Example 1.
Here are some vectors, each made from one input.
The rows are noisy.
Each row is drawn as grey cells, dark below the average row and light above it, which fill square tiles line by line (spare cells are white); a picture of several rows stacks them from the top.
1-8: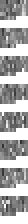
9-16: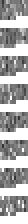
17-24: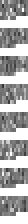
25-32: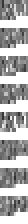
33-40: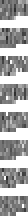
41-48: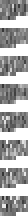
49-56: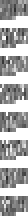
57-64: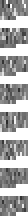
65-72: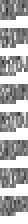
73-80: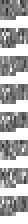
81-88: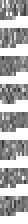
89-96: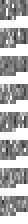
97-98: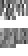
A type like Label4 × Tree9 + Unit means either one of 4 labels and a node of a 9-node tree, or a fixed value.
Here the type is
Circle18.
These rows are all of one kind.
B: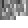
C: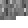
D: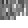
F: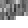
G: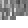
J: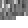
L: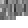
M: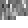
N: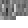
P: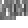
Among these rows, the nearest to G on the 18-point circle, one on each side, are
J and N.
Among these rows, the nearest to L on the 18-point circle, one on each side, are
D and P.
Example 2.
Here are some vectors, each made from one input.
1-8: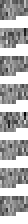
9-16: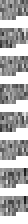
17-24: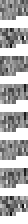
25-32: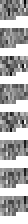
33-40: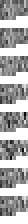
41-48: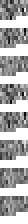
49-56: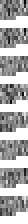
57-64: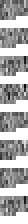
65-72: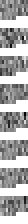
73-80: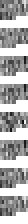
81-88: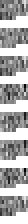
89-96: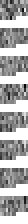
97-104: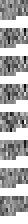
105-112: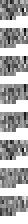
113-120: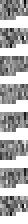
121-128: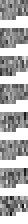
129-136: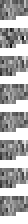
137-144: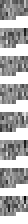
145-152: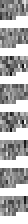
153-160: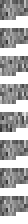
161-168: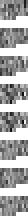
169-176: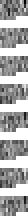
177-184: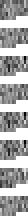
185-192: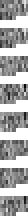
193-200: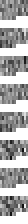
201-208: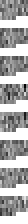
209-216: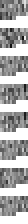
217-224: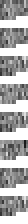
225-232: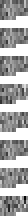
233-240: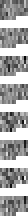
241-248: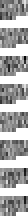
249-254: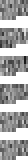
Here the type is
Circle6.
